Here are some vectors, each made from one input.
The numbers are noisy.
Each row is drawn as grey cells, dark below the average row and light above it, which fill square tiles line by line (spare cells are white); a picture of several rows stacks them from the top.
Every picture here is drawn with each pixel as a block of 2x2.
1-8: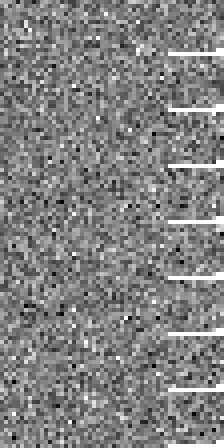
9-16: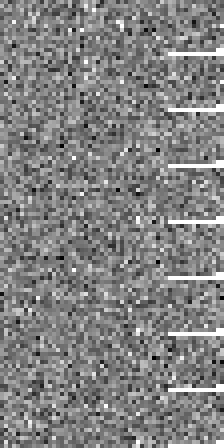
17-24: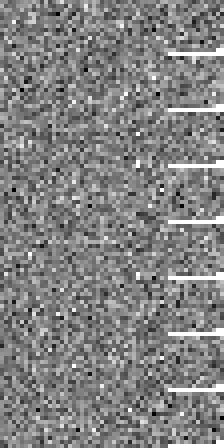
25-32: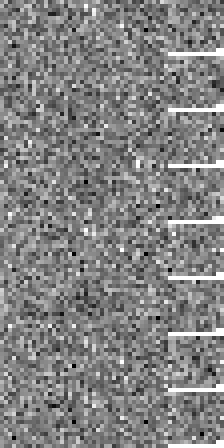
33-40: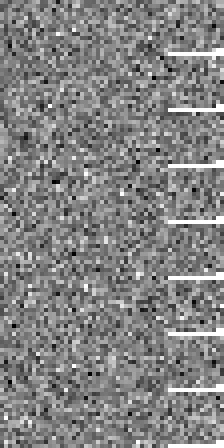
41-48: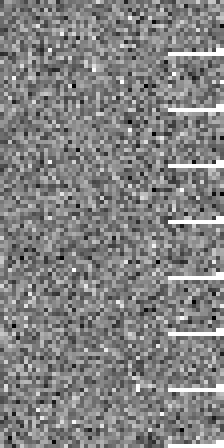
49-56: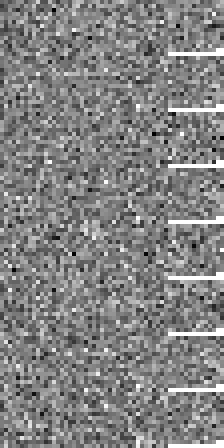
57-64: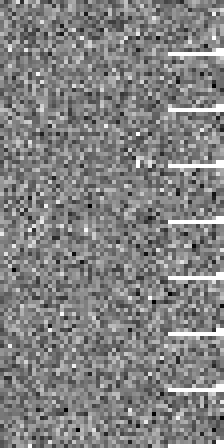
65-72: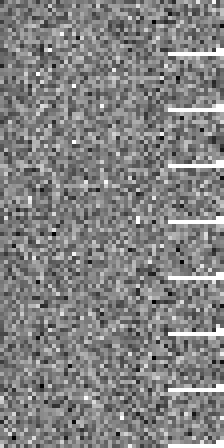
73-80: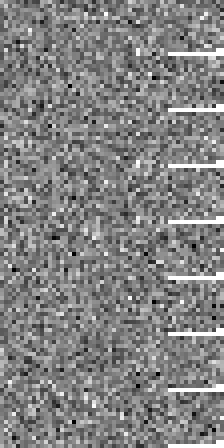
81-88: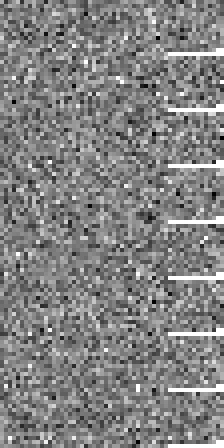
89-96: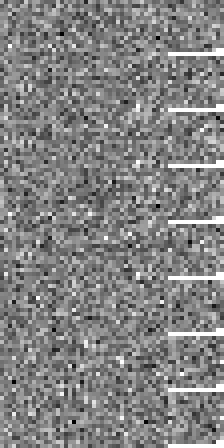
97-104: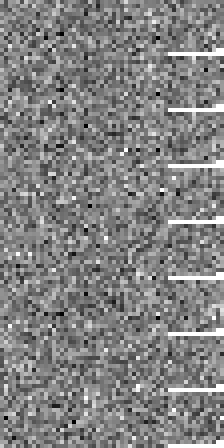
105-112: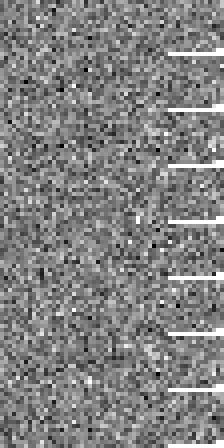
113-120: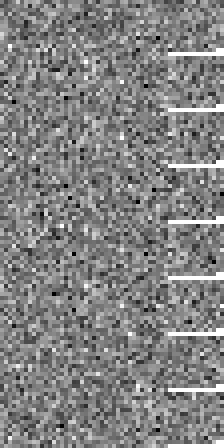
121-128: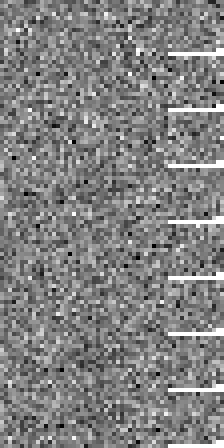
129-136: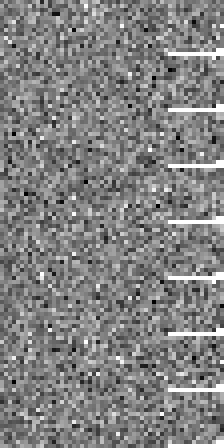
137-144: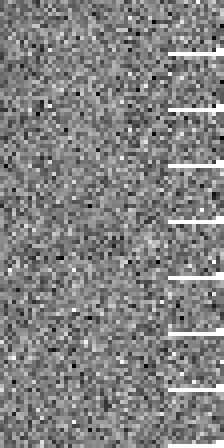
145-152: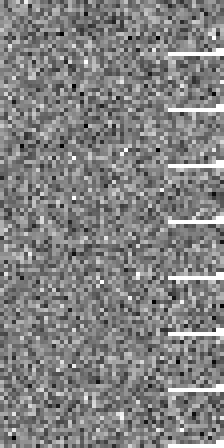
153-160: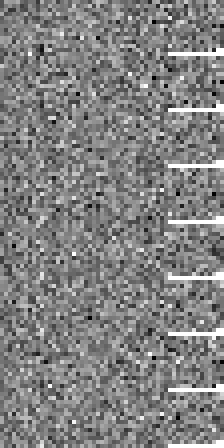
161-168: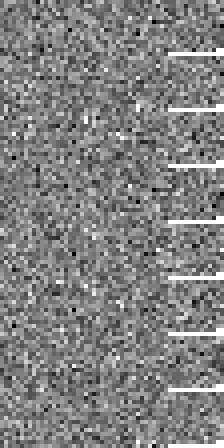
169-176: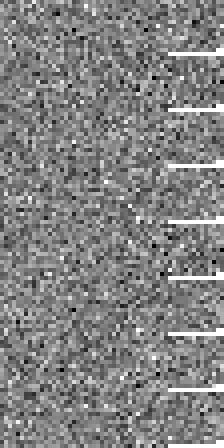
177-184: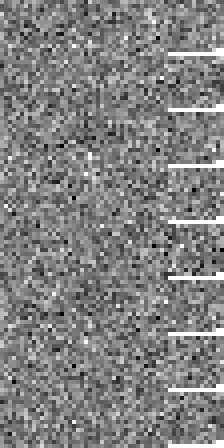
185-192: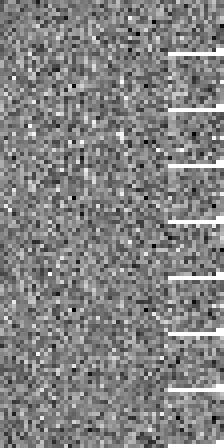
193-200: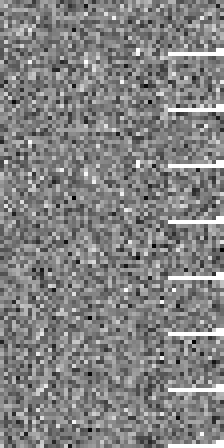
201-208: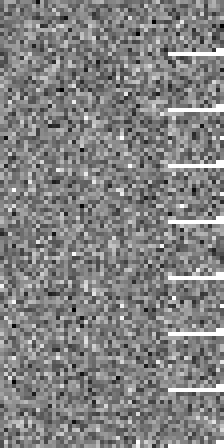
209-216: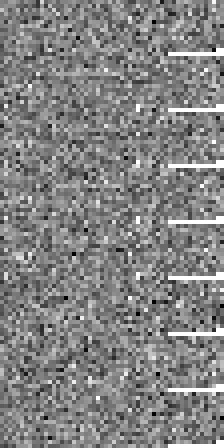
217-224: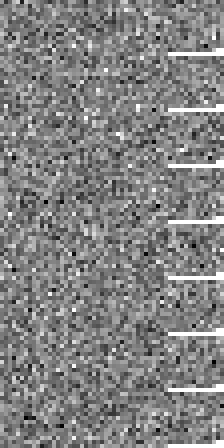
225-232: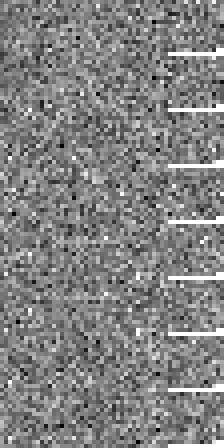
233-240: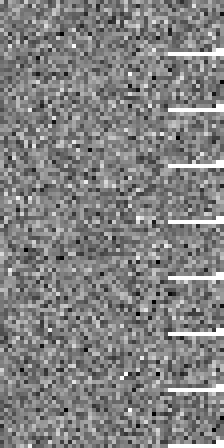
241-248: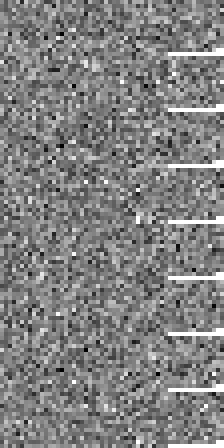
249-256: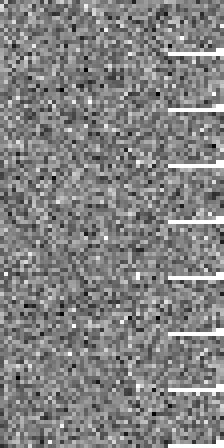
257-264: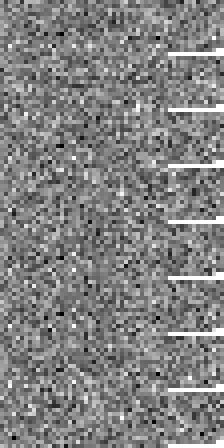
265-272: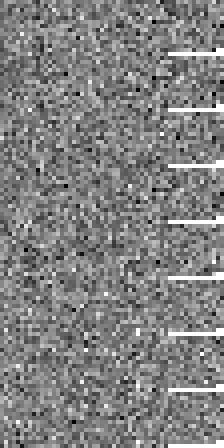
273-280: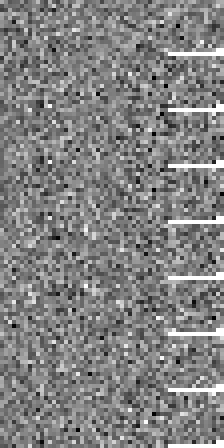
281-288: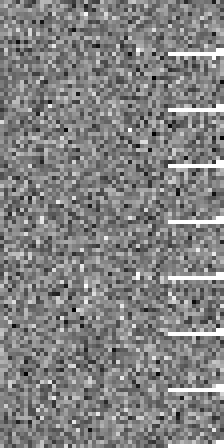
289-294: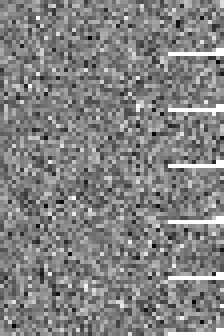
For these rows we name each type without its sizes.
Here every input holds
four labels.
